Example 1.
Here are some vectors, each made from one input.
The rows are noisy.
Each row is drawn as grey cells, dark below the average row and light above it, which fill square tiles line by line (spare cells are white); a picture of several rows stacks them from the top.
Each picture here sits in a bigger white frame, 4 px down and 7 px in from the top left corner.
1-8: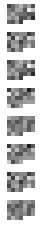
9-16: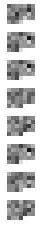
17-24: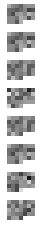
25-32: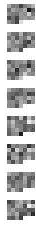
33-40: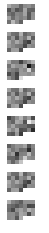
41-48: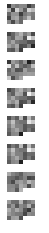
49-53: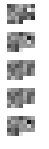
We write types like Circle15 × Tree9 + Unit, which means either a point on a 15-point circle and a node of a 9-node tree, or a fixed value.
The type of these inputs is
Circle9.
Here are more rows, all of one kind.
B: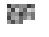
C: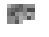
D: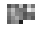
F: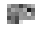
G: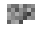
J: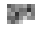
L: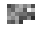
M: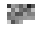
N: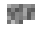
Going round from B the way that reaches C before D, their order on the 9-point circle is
B, M, J, F, C, N, G, D, L.
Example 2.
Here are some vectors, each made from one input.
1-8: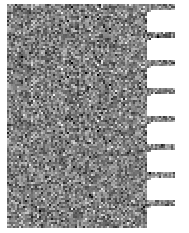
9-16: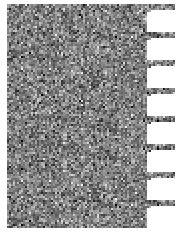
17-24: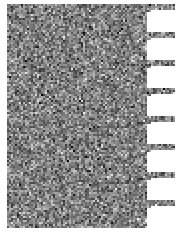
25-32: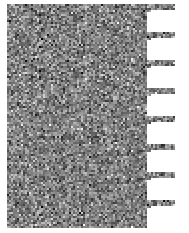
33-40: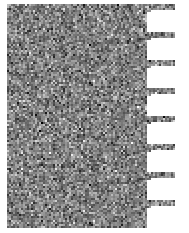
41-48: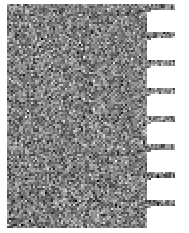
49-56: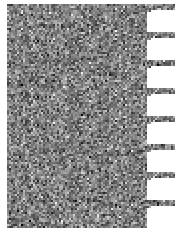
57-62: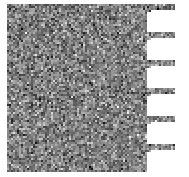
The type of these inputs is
Circle11.
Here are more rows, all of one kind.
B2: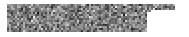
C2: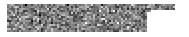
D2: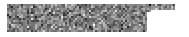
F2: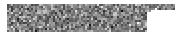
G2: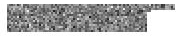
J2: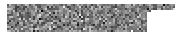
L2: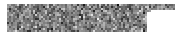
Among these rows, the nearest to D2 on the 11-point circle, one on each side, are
F2 and L2.
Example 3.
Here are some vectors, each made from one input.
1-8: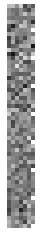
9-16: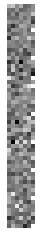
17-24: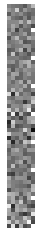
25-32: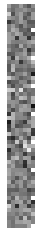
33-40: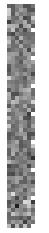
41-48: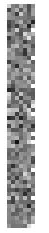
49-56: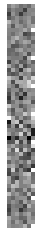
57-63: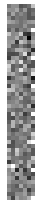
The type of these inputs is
Circle13.
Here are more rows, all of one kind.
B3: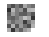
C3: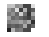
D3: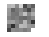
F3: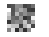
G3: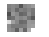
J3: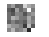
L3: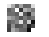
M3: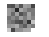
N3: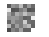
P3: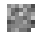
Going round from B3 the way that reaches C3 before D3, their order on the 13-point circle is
B3, L3, C3, G3, J3, D3, N3, P3, M3, F3.
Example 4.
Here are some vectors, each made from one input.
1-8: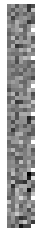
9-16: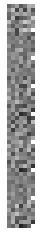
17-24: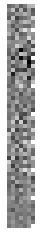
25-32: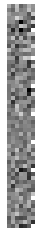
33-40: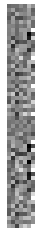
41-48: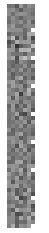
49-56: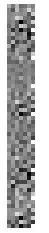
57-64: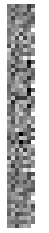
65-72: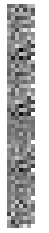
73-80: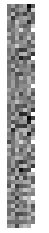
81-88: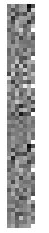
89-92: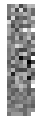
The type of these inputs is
Tree13.
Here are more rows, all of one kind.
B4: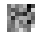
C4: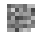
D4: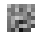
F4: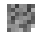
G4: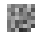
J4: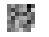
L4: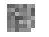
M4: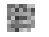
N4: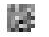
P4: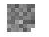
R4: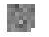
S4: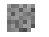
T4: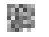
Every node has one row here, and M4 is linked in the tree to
C4 and T4.
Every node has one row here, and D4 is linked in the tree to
G4 and N4.
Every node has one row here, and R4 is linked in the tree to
L4, P4 and S4.
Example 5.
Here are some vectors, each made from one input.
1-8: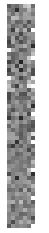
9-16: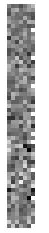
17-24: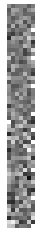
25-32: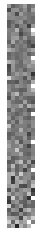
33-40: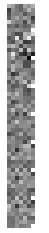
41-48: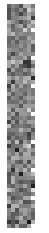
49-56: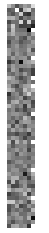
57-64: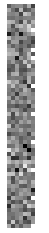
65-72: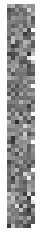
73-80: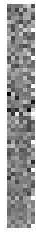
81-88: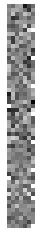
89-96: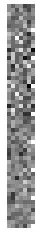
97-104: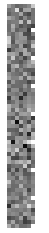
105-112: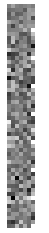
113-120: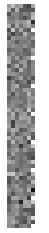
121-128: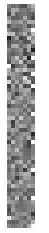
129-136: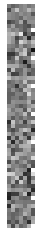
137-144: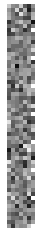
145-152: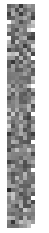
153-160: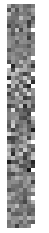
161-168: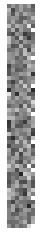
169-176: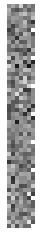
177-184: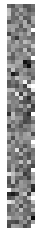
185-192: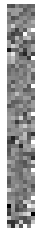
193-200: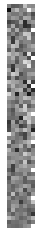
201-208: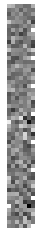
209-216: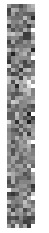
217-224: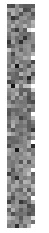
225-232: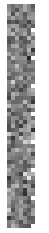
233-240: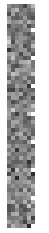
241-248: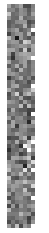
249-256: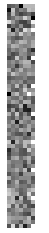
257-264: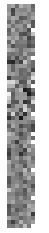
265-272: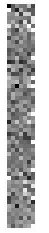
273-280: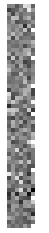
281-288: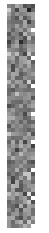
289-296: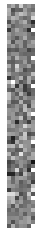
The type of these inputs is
Circle13.
